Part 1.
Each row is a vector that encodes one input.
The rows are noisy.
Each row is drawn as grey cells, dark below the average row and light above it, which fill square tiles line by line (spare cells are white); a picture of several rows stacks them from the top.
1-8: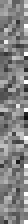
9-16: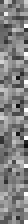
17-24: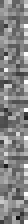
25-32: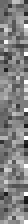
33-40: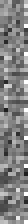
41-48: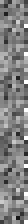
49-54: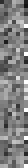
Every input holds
either a point on a 5-point line, or a point on a 6-point line.
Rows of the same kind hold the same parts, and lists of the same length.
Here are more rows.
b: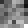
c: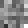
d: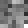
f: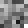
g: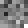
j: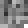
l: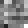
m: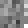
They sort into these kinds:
b, d, g, j
c, f, l, m

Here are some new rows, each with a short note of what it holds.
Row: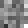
a point on a 6-point line
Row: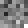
a point on a 5-point line
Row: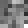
a point on a 5-point line
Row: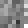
a point on a 6-point line
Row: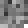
a point on a 5-point line
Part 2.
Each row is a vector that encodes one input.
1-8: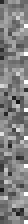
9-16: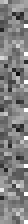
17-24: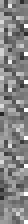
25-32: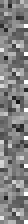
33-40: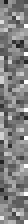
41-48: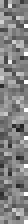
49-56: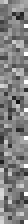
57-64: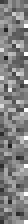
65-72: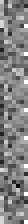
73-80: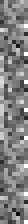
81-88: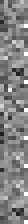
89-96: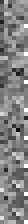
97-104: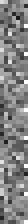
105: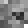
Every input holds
a point on a 5-point line and a true/false value.
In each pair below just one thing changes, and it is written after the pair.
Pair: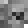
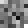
the place on the 5-point line
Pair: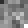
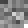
the place on the 5-point line
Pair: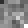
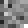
the true/false value
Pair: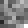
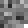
the place on the 5-point line
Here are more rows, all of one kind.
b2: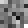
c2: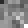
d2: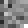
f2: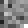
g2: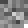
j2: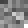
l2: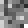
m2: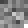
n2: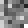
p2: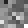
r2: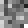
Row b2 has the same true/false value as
d2 and f2.
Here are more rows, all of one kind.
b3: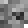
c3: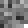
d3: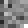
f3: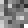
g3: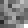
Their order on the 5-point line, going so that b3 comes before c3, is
f3, b3, c3, g3, d3.
